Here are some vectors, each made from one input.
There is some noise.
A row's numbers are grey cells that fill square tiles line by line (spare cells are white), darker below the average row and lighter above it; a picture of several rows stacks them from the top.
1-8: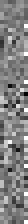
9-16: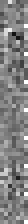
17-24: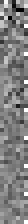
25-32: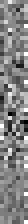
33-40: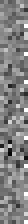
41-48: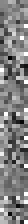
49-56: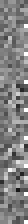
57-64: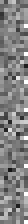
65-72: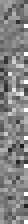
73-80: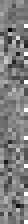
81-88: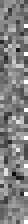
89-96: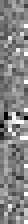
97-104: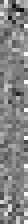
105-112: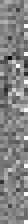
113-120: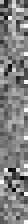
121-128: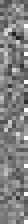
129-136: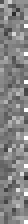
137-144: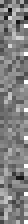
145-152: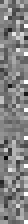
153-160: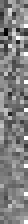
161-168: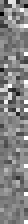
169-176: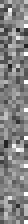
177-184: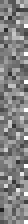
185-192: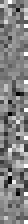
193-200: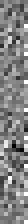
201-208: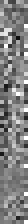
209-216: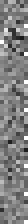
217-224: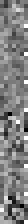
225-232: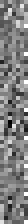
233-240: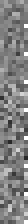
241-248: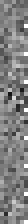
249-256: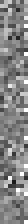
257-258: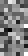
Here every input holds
three labels (each one of 10), a point on a 7-point line and four true/false values.
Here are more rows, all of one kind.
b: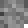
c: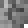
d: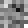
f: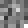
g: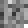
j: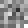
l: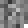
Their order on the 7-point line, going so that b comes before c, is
l, d, g, j, f, b, c.
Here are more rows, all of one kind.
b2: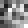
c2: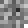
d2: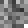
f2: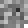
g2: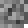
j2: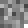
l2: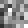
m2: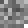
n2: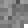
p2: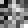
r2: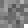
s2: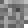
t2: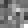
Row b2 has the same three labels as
l2, m2 and s2.
